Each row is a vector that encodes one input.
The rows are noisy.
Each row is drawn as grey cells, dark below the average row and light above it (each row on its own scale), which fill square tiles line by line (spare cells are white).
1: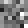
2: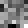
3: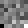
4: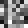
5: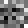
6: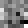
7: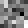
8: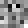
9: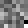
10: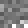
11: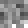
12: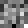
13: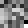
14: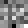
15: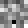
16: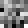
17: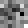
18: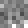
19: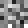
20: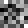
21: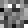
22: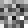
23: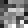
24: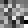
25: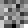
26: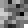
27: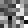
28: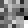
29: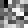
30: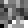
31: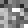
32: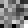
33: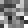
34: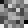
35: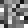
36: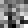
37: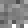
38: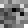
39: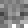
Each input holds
one of 6 labels and a point on a 4-point line.
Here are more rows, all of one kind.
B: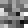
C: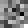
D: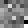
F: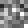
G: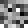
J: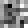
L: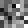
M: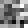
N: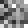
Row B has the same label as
D and G.
